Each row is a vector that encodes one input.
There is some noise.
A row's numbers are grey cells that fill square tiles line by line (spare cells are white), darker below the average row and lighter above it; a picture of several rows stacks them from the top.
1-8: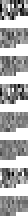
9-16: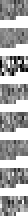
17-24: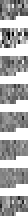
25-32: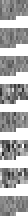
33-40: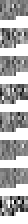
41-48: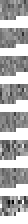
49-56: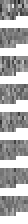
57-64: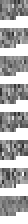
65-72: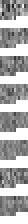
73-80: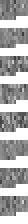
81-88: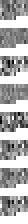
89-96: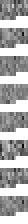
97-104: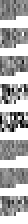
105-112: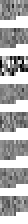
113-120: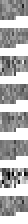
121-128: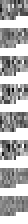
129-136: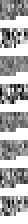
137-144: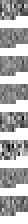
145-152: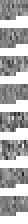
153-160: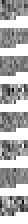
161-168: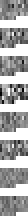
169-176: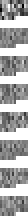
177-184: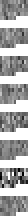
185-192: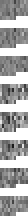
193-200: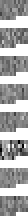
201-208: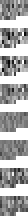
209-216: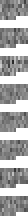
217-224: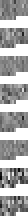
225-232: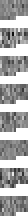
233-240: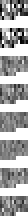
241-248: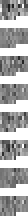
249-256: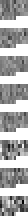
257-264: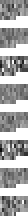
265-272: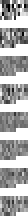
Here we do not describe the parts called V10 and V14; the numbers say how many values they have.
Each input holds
one of 7 labels and a value of V14, together with either a point on an 8-point line, or a value of V10.
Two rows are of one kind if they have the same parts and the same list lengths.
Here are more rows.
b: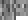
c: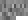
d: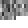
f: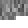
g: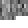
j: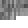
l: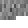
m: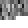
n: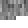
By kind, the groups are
b, c, d
f, g, j, l, m, n

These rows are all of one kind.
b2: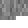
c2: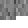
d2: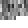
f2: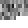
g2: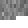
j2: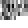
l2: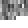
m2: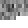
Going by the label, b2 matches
f2 and m2.
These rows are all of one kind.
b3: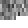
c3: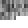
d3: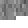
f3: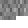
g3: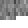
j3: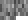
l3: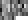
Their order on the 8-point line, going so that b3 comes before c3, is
f3, b3, g3, l3, c3, d3, j3.
